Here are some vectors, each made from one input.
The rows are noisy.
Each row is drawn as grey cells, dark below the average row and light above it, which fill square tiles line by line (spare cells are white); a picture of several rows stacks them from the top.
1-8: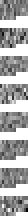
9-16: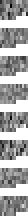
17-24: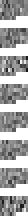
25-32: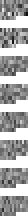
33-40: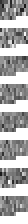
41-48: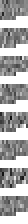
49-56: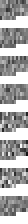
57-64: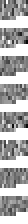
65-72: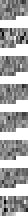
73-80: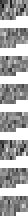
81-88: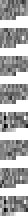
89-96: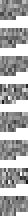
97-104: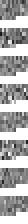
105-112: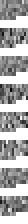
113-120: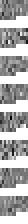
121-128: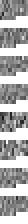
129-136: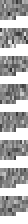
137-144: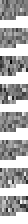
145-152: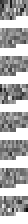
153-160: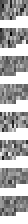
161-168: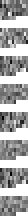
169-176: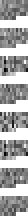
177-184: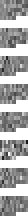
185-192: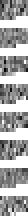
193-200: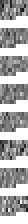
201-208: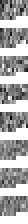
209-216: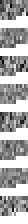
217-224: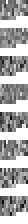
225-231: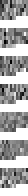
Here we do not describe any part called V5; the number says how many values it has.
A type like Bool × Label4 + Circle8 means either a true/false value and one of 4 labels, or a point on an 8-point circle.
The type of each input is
Bool × (Tree8 + V5) + Label8 + Line4.
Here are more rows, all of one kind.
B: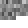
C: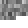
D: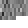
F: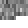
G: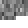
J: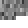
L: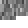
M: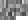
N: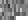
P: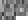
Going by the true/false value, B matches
C and M.
